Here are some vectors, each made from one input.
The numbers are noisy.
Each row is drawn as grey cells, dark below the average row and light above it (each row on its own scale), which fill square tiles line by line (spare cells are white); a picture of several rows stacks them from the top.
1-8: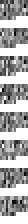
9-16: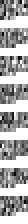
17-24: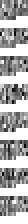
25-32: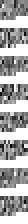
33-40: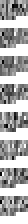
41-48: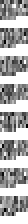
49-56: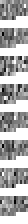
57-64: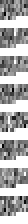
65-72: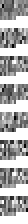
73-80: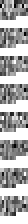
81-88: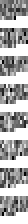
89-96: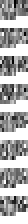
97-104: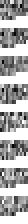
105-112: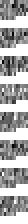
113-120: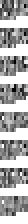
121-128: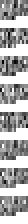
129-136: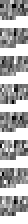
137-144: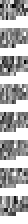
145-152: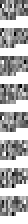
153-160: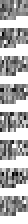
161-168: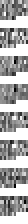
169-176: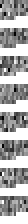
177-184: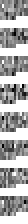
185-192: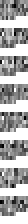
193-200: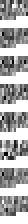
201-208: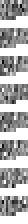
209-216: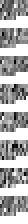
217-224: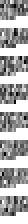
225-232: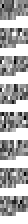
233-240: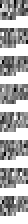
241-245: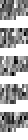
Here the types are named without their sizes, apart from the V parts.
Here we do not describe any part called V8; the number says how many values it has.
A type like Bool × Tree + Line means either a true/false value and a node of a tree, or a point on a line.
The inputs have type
List(Bool × V8).
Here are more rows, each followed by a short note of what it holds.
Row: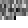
the empty list
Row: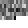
the empty list
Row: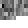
a list of one item
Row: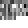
a list of one item
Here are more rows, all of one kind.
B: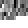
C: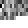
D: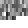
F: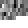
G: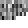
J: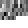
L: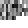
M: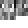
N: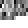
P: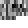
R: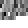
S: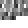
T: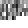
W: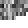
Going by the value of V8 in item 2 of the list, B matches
G, J, N and W.
